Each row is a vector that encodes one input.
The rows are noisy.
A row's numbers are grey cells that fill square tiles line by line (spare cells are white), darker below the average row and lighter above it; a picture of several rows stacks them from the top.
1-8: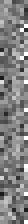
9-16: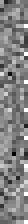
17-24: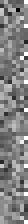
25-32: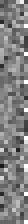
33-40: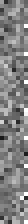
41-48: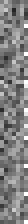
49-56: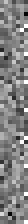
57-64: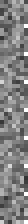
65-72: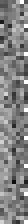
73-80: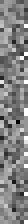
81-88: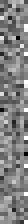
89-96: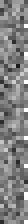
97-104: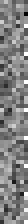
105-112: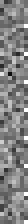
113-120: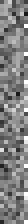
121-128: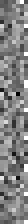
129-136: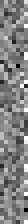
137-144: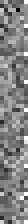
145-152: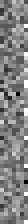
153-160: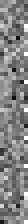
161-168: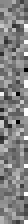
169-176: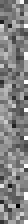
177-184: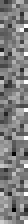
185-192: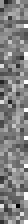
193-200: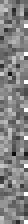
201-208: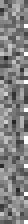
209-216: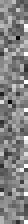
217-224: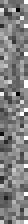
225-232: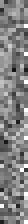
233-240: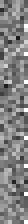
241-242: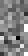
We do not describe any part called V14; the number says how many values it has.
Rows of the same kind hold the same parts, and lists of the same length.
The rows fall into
3 kinds.
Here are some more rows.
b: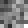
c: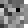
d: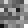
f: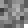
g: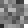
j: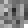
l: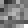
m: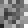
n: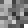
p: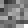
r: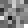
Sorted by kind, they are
b, f, l, p, r
c, d, g, m
j, n

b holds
a point on an 8-point line.
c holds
a point on a 6-point circle.
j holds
a value of V14.
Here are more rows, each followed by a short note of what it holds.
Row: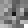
a value of V14
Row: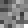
a point on an 8-point line
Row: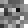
a point on a 6-point circle
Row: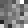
a point on an 8-point line
